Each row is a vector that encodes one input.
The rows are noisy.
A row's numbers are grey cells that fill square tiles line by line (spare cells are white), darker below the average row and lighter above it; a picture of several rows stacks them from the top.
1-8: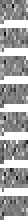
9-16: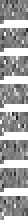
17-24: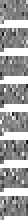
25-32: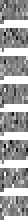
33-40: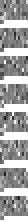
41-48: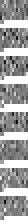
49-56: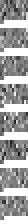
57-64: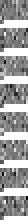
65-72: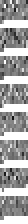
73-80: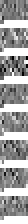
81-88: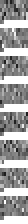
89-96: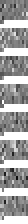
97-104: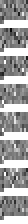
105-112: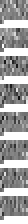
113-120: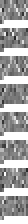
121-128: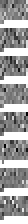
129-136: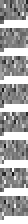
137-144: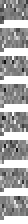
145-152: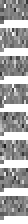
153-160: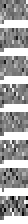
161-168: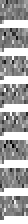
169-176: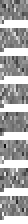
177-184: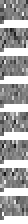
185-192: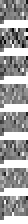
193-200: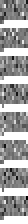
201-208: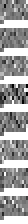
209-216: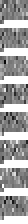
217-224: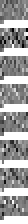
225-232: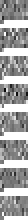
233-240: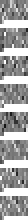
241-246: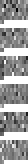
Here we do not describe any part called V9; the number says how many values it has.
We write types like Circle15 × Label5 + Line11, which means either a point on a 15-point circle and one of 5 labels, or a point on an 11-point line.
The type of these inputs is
List2(Bool × V9).
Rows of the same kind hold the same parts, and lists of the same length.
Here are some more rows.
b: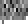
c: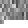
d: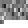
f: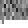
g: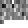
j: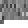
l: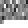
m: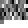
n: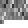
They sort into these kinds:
b, c, d, f, g, n
j, l
m

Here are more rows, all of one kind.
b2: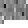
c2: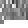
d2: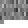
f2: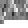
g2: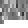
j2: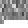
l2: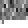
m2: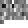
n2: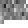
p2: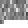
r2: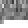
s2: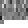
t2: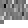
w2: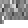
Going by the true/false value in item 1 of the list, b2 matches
l2, m2, n2 and t2.
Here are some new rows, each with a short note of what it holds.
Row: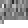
a list of two items
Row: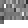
a list of one item
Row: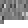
a list of one item
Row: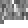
a list of two items
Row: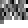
the empty list
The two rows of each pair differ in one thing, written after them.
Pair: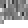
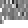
the true/false value in item 1 of the list
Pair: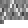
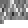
the value of V9 in item 2 of the list
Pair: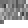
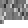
the value of V9 in item 2 of the list
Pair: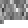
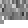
the true/false value in item 2 of the list
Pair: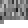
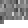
the true/false value in item 2 of the list
